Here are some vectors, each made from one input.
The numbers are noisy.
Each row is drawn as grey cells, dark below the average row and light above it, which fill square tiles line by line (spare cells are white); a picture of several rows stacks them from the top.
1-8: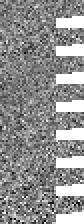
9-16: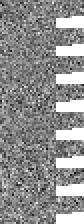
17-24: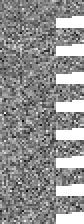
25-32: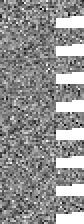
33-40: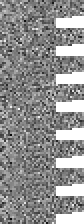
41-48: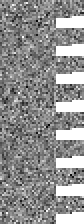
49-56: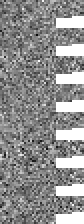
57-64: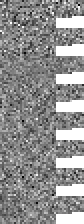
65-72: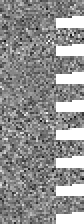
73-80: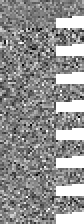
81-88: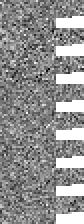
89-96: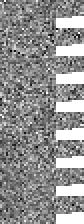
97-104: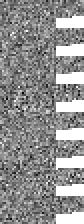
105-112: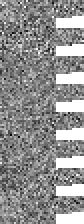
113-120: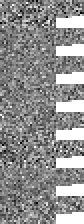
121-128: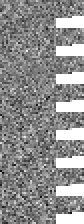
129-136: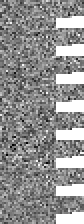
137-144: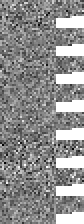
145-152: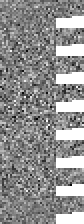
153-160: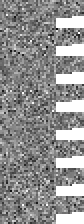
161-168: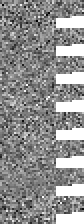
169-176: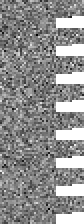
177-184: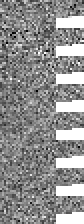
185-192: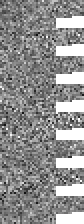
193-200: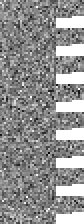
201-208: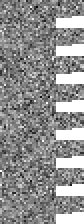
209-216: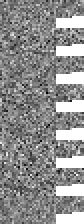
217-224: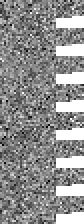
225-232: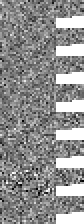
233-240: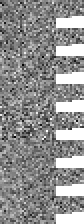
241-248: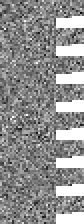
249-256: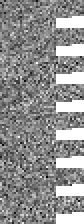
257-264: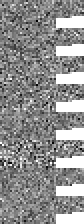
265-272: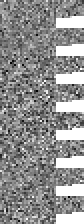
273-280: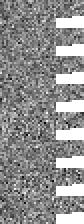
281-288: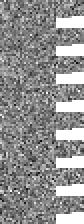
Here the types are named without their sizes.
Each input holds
four true/false values.
